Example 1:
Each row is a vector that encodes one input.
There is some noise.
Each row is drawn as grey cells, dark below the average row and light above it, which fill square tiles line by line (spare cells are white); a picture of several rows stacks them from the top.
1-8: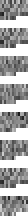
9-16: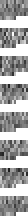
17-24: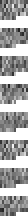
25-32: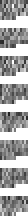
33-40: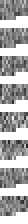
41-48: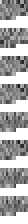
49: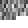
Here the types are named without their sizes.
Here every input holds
a node of a tree.
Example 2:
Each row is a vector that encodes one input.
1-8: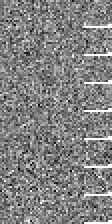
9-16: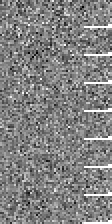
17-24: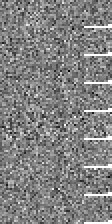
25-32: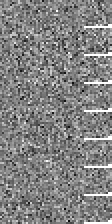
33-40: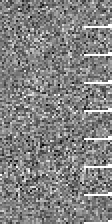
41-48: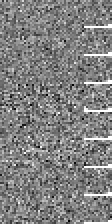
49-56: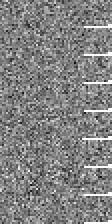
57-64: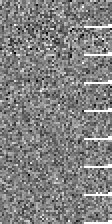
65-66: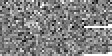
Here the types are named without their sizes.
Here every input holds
four true/false values.
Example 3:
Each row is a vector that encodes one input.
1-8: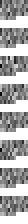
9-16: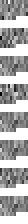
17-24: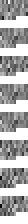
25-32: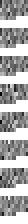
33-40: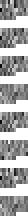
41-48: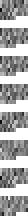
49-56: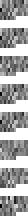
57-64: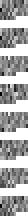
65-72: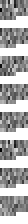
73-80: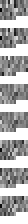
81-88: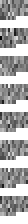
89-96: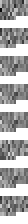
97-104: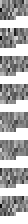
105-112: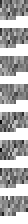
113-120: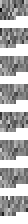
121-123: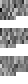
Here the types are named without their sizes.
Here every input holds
a point on a line.
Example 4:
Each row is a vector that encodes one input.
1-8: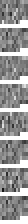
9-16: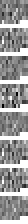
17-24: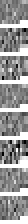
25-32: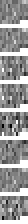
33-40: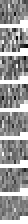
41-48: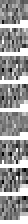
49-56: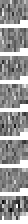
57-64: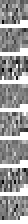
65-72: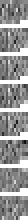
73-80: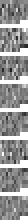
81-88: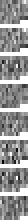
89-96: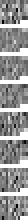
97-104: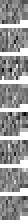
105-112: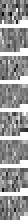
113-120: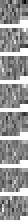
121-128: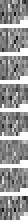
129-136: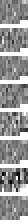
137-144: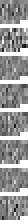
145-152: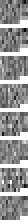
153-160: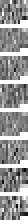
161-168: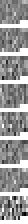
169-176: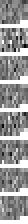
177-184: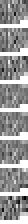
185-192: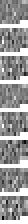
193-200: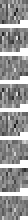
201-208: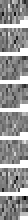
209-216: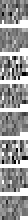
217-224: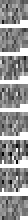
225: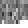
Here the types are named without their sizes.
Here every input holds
a point on a line.
